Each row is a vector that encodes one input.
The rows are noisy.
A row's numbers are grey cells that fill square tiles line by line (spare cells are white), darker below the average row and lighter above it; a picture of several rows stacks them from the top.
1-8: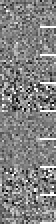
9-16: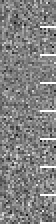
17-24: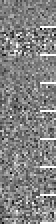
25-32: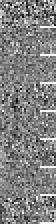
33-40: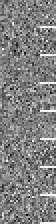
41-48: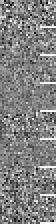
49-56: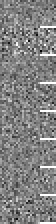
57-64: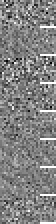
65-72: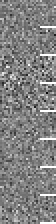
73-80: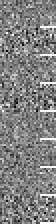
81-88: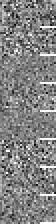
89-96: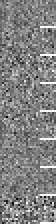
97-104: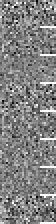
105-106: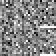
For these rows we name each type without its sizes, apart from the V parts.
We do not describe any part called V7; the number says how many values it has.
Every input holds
a true/false value, together with either a point on a line, or a value of V7.
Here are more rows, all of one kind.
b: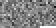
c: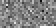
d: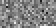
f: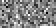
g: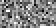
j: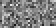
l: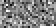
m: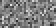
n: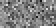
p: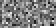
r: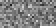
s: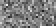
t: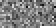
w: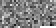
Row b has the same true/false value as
p, r and t.
